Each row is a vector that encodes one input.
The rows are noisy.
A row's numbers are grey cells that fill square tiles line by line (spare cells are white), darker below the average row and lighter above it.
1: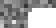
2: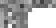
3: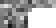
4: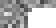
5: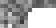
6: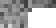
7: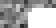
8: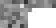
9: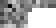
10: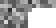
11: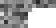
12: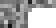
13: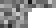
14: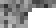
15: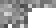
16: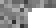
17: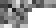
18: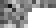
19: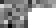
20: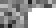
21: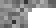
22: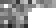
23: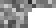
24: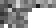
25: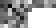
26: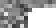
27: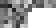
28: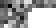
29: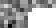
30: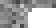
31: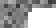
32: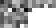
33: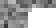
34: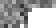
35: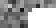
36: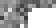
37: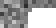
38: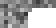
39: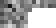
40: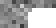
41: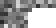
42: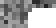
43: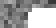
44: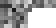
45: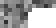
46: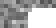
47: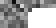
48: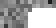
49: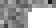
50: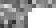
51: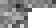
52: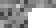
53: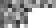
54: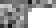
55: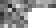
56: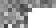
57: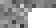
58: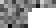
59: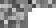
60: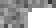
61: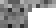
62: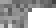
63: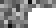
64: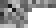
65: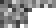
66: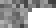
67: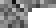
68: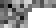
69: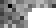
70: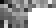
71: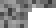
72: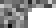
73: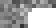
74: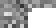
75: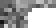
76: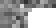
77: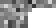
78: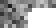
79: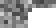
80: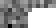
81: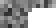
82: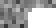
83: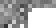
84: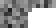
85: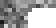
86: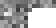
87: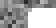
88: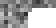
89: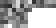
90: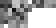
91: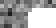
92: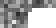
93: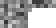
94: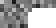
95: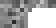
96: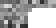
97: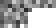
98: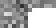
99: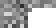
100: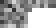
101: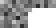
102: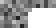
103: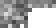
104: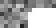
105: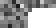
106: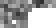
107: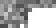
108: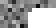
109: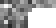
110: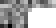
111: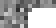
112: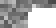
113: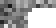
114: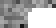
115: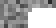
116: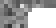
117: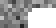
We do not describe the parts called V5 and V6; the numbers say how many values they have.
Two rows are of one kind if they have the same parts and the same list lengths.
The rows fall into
2 kinds.
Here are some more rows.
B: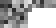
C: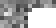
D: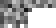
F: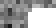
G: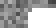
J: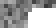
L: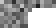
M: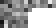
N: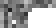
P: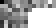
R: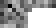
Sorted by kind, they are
B, D, M, P, R
C, F, G, J, L, N

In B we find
a point on a 4-point line, a value of V5 and a value of V6.
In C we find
a point on a 4-point line, four true/false values, a value of V5 and a value of V6.
